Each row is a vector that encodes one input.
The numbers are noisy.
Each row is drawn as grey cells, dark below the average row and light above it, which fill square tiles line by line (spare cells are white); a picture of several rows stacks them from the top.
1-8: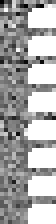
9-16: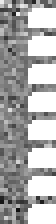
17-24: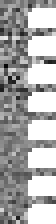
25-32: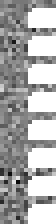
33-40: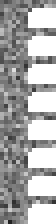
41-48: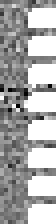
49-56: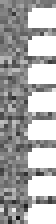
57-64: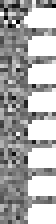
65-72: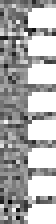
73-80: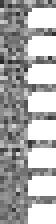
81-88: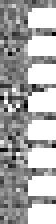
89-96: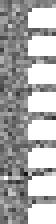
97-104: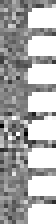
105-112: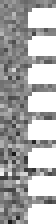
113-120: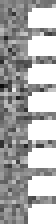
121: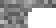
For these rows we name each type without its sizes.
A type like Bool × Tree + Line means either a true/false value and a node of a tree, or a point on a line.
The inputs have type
Bool × Line × Line + Label.
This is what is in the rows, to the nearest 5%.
About 65% of them hold a label. The rest hold a point on each of two lines and a true/false value.
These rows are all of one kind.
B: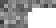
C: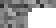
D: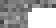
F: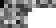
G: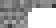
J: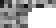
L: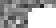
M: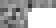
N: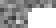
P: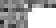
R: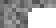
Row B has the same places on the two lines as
F and P.
